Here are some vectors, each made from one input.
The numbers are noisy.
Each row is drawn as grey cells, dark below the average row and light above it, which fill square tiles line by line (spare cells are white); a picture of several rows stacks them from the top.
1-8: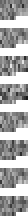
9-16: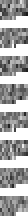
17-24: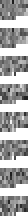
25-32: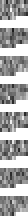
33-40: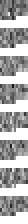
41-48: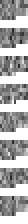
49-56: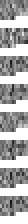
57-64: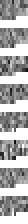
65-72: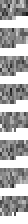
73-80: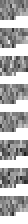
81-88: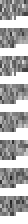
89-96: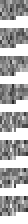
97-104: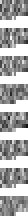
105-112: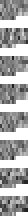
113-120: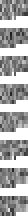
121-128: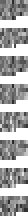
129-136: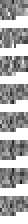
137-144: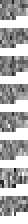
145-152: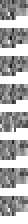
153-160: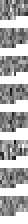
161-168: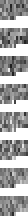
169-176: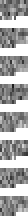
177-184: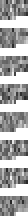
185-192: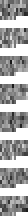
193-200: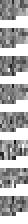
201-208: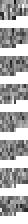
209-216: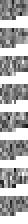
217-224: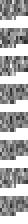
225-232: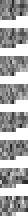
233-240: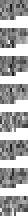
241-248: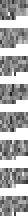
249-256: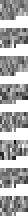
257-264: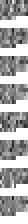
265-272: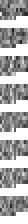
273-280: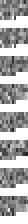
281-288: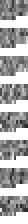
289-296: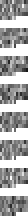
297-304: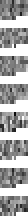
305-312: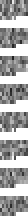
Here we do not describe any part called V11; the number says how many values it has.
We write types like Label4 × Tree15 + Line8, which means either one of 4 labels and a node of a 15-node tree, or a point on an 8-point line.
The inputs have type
Bool × (Line9 + V11) + List3(Line4).
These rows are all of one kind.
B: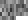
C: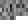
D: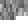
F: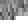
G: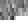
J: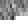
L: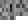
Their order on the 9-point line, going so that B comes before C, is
D, B, F, G, J, C, L.
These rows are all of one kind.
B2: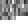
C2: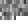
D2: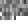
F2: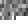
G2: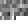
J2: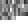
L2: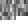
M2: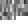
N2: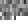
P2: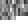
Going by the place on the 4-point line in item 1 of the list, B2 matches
J2 and P2.
